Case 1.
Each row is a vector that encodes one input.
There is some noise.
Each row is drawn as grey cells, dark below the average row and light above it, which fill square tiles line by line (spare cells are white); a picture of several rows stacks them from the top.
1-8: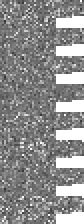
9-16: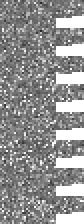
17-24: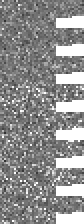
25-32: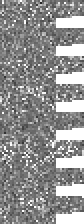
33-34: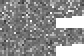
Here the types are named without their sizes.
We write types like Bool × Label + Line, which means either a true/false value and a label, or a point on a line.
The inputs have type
Label.
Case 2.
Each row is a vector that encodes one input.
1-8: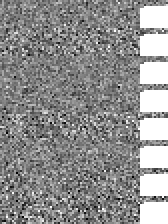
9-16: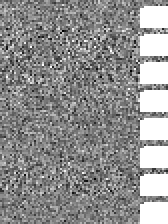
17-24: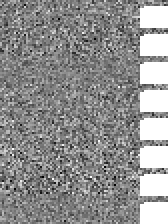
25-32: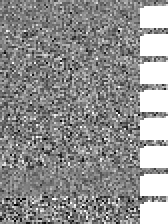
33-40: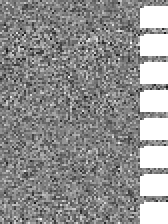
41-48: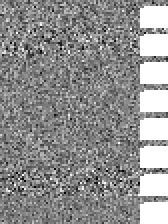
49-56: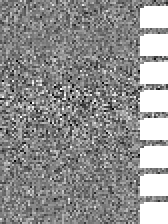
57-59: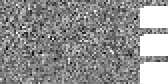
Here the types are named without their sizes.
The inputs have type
Label.
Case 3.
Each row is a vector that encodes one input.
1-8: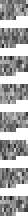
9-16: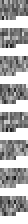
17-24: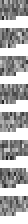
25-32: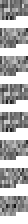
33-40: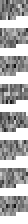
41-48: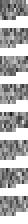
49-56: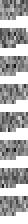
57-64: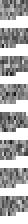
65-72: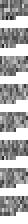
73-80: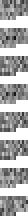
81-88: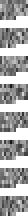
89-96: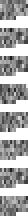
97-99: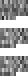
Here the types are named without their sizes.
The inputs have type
Label.
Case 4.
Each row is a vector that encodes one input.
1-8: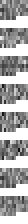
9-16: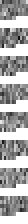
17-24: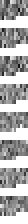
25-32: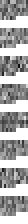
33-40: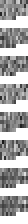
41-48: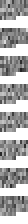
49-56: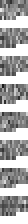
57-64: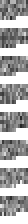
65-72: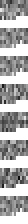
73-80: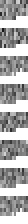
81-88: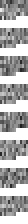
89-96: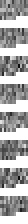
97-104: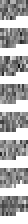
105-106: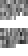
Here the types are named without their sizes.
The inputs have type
Line.
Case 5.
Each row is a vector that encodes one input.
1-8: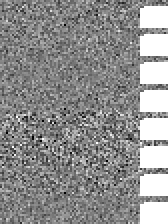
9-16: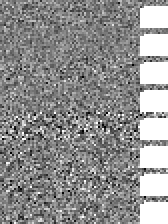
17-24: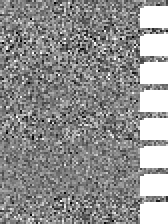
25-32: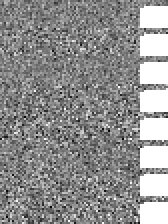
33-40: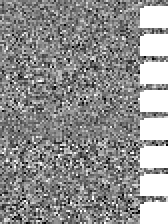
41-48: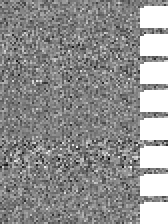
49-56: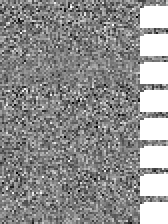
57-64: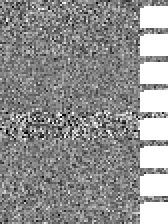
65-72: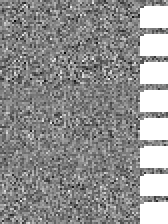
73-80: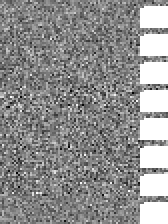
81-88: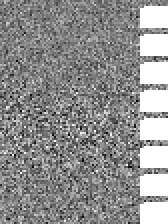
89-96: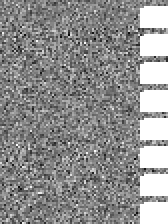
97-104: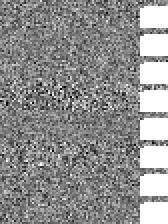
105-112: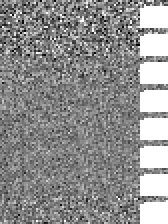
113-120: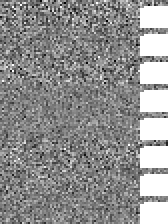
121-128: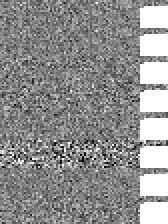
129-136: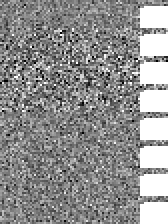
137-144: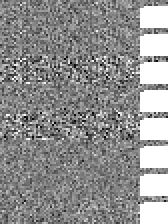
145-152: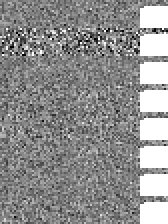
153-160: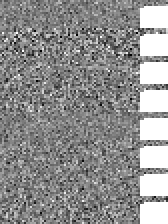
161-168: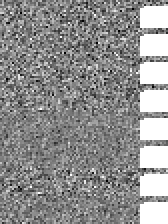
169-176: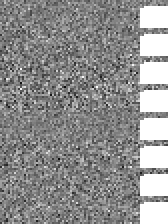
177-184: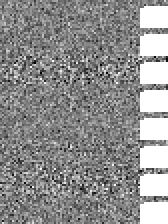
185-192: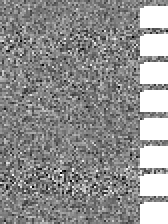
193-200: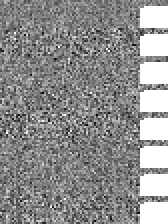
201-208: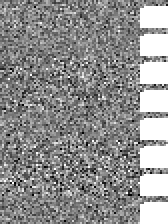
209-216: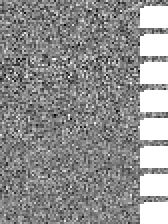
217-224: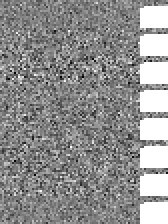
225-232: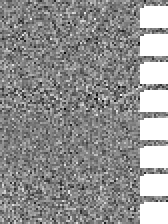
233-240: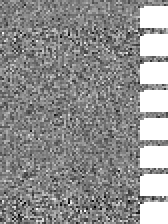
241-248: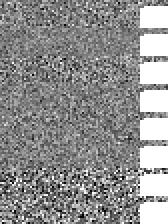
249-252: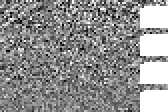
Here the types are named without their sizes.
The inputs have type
Label.
